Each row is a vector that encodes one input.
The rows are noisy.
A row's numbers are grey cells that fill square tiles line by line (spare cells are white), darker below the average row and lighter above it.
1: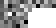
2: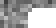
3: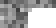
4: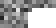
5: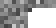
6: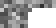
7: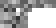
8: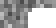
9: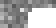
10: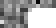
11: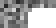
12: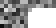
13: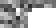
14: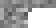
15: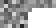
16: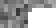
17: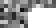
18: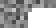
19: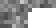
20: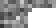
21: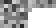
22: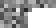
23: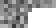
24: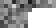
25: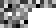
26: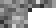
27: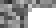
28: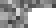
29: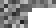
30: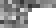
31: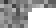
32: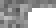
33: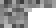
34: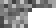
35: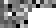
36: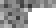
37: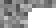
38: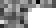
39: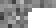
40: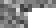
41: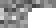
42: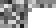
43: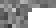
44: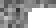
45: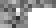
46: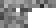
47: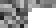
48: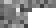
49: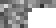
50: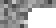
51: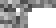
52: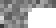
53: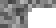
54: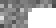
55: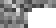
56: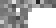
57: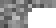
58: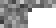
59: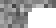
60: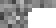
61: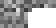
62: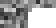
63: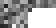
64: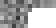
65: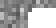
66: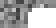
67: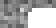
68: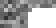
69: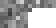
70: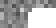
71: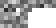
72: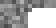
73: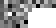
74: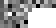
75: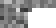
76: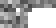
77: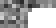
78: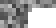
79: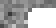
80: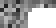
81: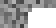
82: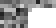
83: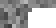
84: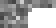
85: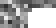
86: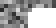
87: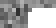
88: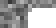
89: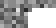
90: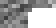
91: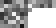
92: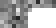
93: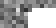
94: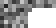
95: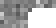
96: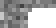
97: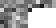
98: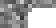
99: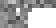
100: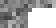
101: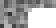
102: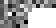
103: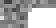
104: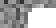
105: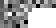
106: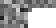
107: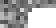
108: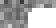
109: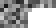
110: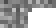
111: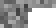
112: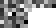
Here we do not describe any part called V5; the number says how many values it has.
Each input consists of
a list of up to three items, each a true/false value and a value of V5.
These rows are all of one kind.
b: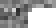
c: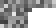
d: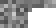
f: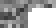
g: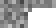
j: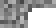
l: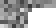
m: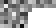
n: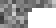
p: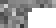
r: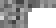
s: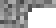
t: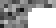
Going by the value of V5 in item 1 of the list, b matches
c and f.
